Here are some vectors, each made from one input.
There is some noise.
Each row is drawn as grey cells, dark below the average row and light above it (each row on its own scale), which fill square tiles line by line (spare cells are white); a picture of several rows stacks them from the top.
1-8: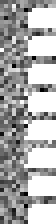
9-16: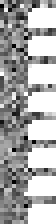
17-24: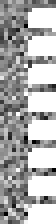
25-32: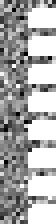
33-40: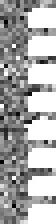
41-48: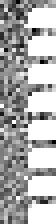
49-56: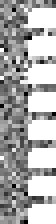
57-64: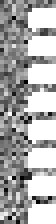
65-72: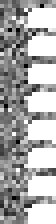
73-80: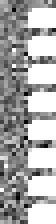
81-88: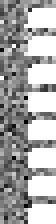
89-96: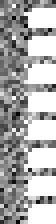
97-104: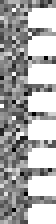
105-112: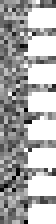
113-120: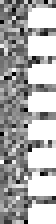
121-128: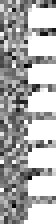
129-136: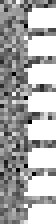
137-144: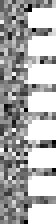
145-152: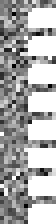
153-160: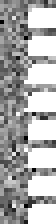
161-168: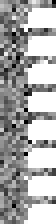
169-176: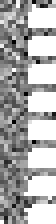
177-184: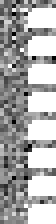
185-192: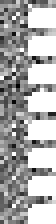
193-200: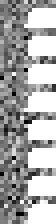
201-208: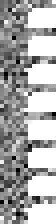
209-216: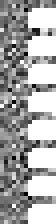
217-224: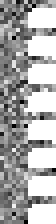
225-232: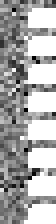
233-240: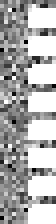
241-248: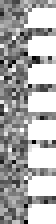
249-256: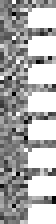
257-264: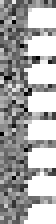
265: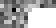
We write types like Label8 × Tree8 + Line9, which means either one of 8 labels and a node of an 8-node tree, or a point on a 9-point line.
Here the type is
Line10 × Line10.
